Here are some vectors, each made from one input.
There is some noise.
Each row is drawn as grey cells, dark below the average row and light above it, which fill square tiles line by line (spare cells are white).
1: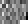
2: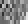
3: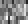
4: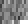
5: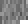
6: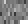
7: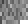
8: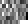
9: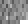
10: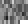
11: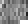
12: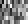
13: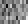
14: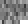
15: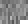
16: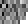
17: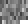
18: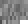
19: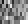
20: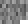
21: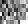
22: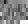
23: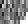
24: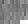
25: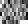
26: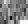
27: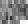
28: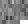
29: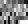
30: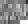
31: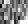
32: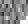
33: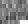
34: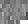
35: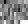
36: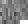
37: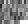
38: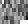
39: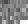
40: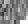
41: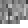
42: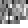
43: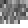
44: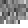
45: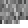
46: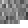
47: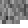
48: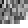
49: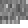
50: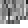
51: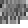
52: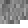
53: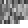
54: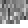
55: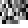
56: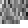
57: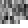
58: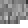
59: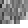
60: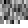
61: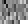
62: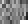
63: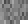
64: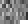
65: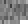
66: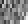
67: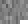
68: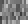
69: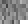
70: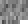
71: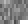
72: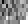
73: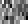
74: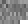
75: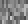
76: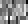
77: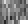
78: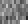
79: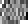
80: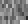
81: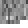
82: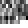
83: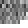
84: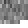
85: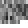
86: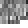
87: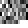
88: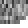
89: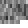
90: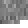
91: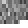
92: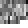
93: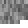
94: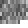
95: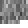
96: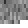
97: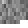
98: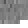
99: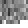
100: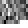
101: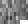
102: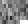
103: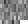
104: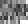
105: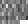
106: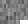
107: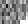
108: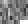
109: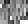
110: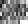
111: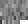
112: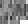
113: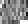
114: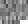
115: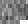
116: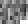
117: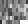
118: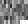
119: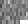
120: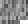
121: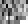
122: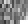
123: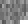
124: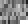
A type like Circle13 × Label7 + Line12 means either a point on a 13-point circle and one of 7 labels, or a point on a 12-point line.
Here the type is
Circle9 × (Circle9 + Unit) × Line9.
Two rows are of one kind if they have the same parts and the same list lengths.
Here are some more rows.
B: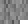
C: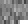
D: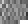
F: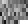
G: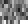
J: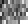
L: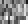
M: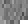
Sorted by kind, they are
B, G, L, M
C, D, F, J

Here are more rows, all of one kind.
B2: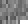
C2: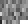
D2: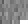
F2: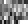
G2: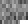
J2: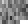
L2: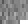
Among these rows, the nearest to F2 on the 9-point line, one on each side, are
G2 and J2.
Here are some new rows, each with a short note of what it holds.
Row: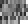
a point on a 9-point circle and a point on a 9-point line
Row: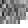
a point on each of two 9-point circles and a point on a 9-point line
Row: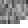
a point on each of two 9-point circles and a point on a 9-point line
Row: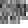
a point on each of two 9-point circles and a point on a 9-point line
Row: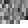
a point on a 9-point circle and a point on a 9-point line
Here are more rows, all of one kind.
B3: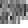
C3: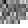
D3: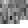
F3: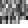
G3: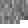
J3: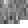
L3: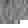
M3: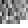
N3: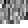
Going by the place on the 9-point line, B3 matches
C3, D3 and F3.
